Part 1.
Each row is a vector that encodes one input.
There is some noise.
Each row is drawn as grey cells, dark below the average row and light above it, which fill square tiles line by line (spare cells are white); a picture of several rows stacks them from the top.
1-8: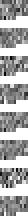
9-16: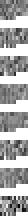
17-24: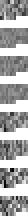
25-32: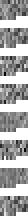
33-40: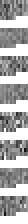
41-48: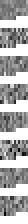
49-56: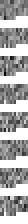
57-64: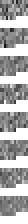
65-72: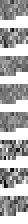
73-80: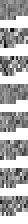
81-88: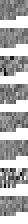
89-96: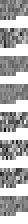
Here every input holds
a list of up to two points on a 9-point line.
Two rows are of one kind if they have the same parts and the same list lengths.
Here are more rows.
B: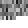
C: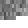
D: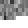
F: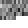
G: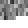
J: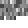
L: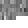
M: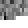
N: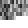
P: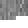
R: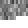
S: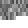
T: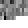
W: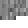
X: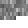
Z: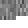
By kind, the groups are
B, C, F, J, M, T, W, X, Z
D, G, L, P, R, S
N

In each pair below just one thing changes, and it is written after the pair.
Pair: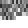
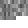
the place on the 9-point line in item 1 of the list
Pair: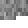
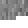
the place on the 9-point line in item 2 of the list
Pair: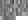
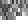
the place on the 9-point line in item 1 of the list
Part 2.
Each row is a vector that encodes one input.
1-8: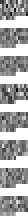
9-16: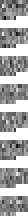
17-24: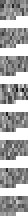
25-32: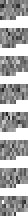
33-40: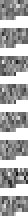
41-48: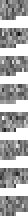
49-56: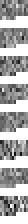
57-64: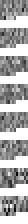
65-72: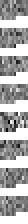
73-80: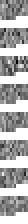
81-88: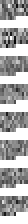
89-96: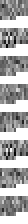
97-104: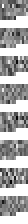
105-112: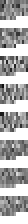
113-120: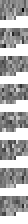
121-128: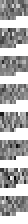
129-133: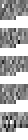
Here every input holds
either one of 5 labels, or four true/false values.
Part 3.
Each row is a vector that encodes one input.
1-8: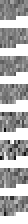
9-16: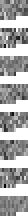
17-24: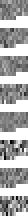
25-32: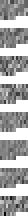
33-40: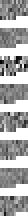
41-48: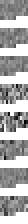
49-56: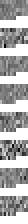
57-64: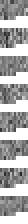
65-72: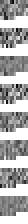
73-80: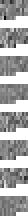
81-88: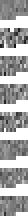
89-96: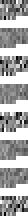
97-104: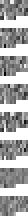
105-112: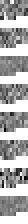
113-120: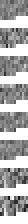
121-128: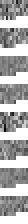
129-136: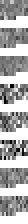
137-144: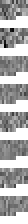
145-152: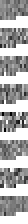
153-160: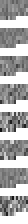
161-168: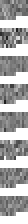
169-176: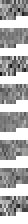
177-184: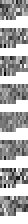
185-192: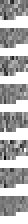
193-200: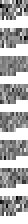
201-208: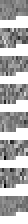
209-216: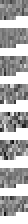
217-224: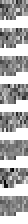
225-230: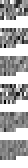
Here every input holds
a list of up to two points on a 5-point line.
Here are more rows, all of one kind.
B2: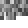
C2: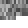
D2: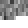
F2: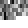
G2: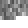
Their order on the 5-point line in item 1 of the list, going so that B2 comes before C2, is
B2, C2, D2, G2, F2.
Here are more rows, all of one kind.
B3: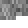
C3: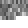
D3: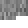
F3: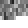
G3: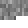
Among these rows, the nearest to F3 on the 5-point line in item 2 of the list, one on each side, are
D3 and G3.
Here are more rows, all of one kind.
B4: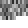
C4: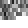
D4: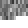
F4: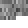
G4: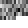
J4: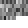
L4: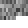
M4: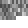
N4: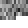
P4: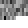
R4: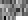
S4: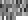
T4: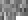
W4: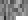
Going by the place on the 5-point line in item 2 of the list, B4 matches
C4, J4 and W4.
